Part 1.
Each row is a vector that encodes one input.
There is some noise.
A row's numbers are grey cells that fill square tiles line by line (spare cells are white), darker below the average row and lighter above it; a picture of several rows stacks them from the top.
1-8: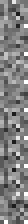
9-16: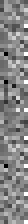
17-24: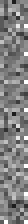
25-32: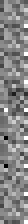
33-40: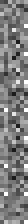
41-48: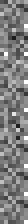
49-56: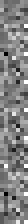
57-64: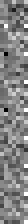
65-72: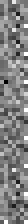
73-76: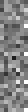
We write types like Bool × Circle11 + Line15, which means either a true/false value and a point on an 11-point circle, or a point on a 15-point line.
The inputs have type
Bool × Bool × Bool.
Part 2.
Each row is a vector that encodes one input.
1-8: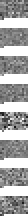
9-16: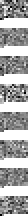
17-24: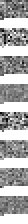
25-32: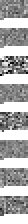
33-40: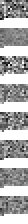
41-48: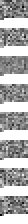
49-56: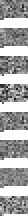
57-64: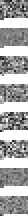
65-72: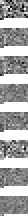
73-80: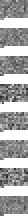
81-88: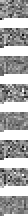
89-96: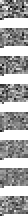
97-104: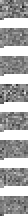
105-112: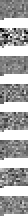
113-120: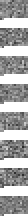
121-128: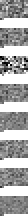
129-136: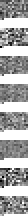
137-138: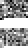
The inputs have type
Bool × Bool × Bool × Bool.
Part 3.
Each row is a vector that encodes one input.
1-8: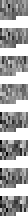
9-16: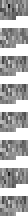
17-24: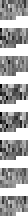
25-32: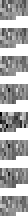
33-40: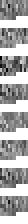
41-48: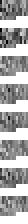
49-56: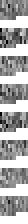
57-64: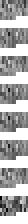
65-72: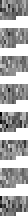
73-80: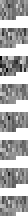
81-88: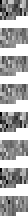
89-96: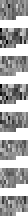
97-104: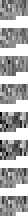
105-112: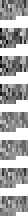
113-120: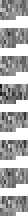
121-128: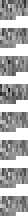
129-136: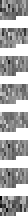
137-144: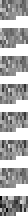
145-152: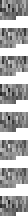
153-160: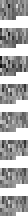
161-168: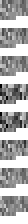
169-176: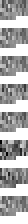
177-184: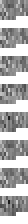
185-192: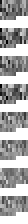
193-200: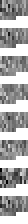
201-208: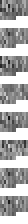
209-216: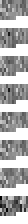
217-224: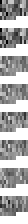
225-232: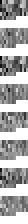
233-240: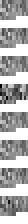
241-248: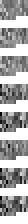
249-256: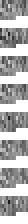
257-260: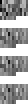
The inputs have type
Line13.
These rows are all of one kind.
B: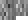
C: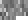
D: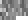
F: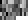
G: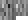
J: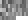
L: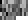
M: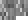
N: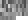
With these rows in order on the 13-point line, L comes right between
F and G.
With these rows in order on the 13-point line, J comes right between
D and N.
